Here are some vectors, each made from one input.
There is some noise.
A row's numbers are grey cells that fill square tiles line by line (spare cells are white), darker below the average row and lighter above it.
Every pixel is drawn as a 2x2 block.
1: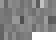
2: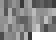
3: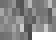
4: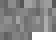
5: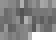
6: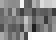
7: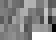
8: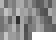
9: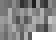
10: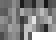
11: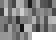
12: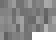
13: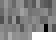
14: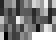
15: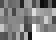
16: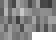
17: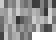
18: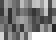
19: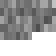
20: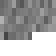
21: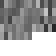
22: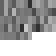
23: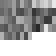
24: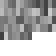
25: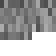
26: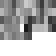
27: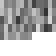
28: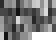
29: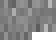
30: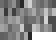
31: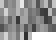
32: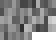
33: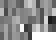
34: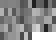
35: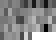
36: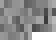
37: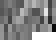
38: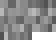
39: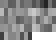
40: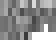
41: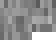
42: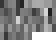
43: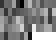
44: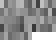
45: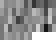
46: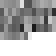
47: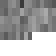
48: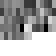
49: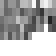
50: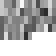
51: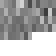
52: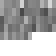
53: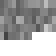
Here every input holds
one of 4 labels, together with either a fixed value, or three true/false values.
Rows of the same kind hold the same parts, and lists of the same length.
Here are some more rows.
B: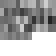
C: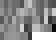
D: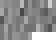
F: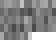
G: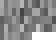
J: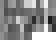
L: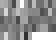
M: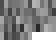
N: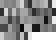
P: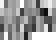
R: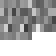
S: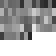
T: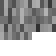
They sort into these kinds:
B, D, F, G, J, M, P, R, S
C, L, N, T

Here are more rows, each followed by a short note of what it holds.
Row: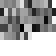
one of 4 labels
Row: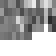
one of 4 labels and three true/false values
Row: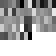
one of 4 labels and three true/false values
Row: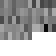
one of 4 labels
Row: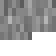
one of 4 labels and three true/false values
